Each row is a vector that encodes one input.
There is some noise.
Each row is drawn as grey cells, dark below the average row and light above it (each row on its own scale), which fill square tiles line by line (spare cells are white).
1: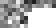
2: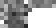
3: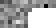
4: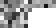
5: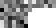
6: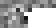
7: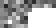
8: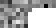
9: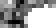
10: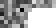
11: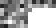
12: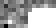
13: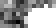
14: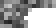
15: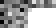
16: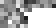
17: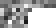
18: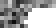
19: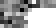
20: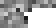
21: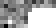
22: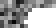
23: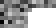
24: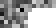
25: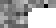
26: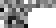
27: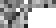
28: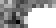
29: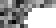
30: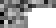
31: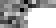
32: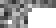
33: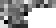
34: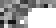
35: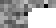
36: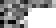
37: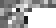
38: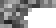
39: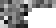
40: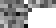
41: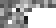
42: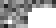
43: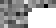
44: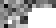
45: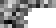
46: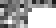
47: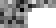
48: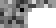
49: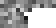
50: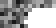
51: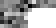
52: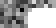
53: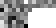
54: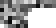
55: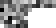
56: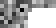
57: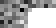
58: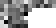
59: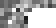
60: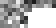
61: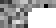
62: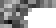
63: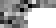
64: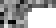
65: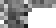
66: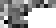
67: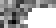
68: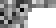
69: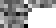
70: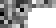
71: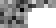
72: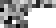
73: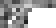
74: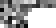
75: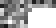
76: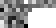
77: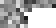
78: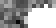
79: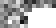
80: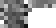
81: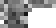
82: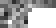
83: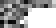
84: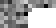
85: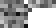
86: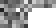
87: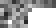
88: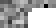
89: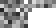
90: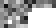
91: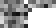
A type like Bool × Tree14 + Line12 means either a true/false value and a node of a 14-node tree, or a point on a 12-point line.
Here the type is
Bool × Bool × Bool × Bool + Circle9.
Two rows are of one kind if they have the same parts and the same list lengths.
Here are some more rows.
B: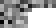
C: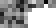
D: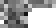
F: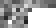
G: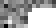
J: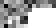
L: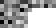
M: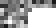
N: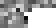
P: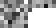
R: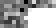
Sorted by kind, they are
B, C, D, L, P, R
F, G, J, M, N

